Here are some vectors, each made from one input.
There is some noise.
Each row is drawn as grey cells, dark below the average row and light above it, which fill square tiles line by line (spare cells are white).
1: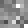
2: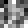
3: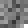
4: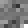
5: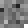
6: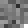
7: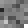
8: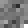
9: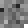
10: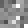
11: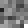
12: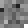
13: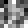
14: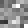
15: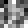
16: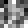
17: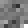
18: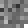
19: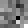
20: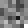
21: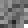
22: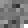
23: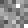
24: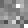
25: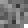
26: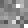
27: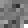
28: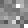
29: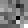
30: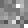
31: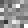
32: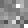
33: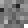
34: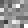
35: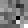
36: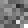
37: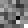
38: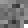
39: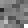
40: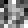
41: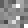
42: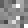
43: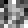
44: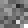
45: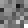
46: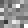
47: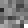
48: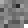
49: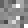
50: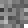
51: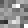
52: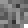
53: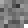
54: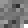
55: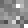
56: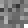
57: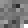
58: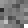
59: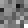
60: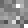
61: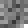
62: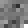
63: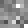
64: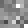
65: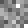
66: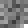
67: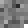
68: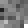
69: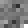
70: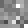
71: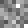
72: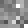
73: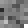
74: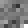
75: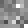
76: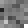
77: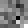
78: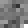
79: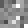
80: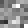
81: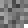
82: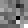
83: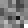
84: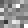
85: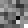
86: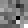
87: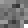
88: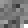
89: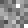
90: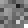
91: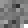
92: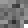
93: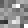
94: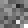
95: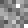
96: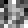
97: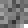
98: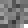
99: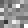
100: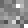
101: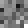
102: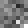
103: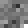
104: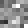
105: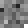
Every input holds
a list of up to two points on a 5-point line.
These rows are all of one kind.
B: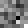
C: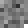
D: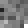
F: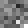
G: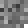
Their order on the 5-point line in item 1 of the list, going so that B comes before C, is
B, F, D, C, G.
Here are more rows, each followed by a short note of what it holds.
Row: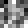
the empty list
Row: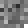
a list of two items
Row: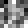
the empty list
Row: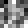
the empty list
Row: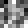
the empty list
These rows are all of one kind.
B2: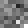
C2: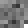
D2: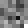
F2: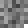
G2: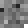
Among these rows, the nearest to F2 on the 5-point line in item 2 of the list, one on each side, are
B2 and G2.
